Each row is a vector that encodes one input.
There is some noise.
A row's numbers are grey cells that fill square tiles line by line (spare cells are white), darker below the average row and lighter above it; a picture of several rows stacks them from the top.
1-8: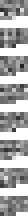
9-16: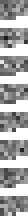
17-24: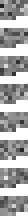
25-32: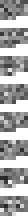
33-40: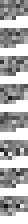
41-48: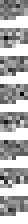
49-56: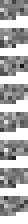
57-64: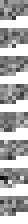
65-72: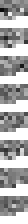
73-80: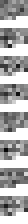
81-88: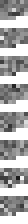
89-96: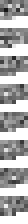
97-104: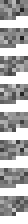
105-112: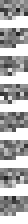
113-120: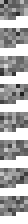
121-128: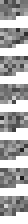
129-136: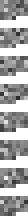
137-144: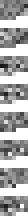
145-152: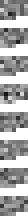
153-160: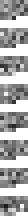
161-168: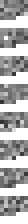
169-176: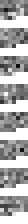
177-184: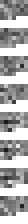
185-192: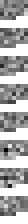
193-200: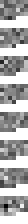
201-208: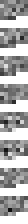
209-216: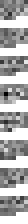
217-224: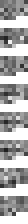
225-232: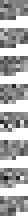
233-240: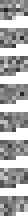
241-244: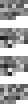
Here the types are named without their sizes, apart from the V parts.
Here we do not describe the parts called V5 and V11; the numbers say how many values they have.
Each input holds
a value of V5 and a value of V11, together with a list of points on a line.
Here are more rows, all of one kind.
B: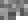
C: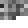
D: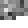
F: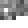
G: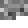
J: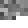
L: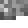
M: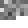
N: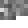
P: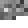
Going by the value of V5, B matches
G and M.
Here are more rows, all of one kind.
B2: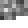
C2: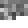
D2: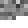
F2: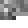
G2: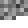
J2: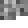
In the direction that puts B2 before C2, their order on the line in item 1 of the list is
F2, B2, J2, G2, C2, D2.
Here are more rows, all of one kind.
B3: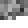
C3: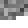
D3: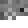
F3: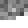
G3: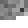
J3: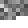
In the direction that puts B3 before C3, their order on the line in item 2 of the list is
B3, D3, J3, G3, F3, C3.
